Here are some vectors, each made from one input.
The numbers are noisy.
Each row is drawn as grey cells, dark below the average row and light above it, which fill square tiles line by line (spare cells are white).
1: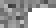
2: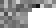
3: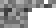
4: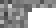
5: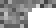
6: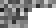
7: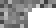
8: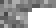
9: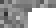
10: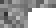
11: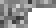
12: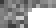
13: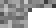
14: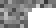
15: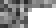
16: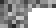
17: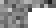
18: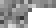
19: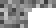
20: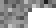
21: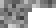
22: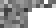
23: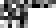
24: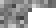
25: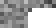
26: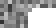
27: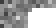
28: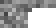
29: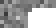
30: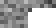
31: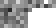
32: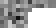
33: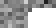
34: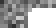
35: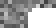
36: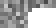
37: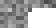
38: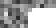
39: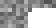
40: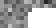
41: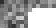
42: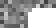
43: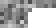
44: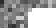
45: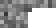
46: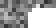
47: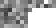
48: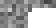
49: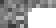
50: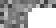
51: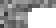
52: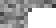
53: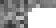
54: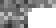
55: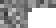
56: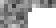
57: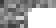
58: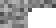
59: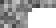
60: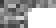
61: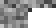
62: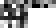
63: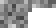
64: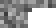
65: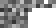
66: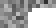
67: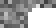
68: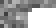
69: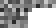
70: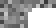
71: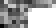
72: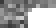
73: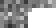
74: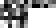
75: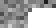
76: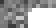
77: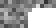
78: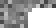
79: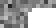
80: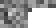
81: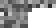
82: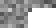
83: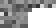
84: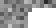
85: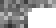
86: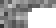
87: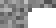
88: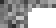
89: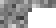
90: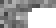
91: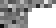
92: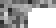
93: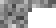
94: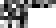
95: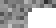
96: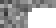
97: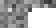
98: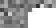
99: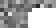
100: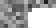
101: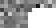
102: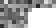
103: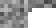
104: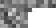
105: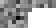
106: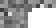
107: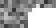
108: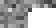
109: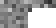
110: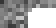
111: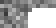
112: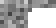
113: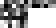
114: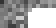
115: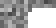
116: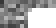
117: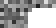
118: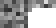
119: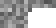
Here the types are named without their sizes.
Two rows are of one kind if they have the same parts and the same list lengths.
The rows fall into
3 kinds.
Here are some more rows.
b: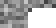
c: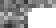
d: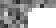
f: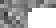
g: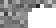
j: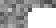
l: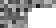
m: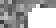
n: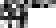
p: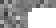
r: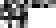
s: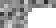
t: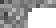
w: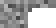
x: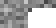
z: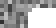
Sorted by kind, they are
b, f, g, j, l, p, s, t, w, x
c, d, m, z
n, r

